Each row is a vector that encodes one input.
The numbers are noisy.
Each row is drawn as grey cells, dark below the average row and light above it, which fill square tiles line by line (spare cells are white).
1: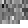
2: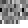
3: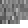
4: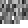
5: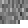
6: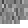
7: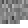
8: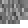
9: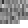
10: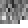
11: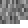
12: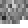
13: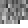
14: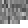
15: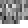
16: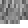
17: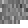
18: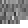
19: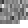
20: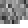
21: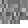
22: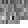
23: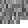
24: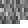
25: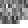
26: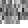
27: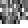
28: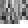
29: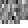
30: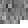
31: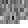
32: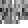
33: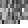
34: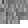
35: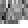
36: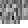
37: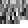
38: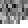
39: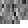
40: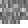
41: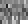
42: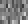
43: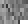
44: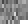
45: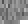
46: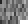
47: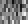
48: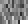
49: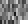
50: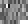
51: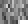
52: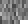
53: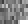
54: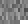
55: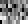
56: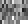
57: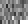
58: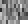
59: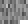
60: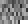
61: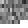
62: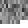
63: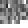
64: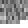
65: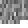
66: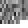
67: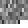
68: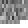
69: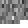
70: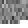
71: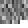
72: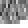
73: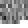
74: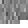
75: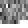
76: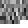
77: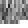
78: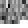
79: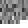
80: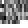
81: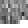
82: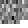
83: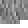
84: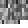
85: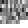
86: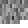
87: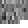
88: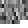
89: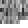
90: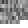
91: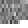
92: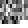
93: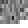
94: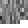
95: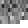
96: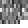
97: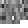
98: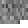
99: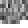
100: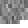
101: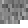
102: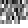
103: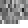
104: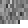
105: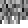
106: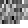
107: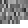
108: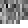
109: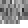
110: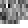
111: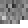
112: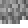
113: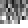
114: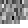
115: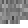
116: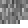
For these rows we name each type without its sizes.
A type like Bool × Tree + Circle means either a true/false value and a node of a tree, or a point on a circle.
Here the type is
Bool × Line.
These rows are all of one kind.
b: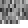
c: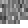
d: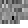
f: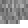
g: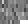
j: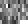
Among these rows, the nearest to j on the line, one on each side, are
d and f.
